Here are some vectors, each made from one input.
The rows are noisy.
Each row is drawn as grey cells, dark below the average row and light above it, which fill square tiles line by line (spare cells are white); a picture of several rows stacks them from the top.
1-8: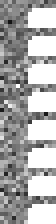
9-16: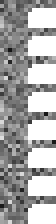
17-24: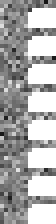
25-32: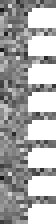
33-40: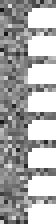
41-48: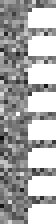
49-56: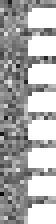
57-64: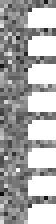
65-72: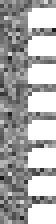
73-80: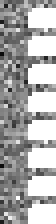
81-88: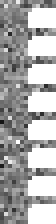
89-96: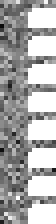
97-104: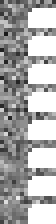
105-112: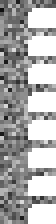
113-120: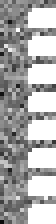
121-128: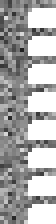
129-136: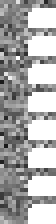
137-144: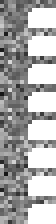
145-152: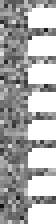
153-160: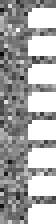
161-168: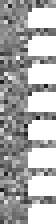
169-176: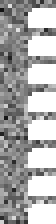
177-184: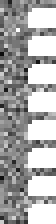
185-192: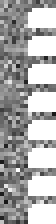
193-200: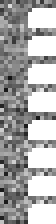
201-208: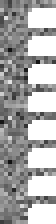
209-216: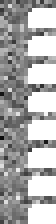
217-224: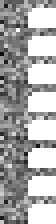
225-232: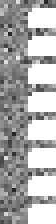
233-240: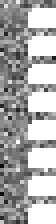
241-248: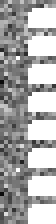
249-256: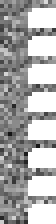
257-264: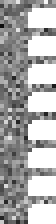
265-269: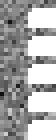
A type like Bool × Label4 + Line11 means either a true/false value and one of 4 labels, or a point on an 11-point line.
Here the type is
Circle18 + Line6 + Tree11.
